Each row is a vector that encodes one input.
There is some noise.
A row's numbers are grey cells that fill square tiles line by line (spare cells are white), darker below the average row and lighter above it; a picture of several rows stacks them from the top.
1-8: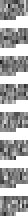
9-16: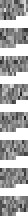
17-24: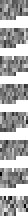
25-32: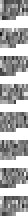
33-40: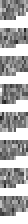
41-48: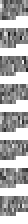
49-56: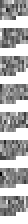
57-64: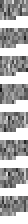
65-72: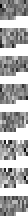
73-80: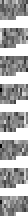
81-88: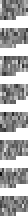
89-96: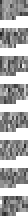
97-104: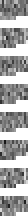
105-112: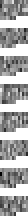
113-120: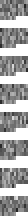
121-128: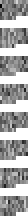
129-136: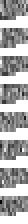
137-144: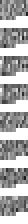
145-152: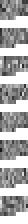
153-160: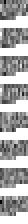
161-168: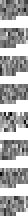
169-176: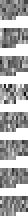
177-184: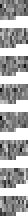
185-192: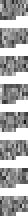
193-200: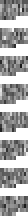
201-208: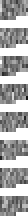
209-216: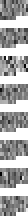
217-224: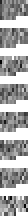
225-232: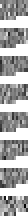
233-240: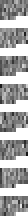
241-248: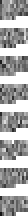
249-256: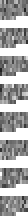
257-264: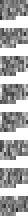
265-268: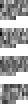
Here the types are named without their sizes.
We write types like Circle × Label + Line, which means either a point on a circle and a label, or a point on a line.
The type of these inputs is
List(Line).
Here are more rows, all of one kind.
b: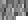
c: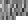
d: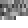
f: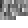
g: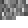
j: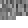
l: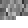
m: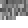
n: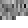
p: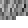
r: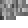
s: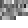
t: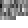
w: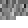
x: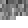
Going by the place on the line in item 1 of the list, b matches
c, m, p and x.
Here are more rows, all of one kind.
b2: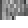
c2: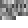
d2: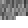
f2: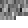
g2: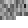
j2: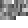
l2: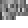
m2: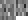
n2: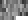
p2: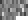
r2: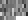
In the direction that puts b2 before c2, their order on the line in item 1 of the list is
l2, p2, b2, n2, r2, d2, m2, g2, c2, j2, f2.
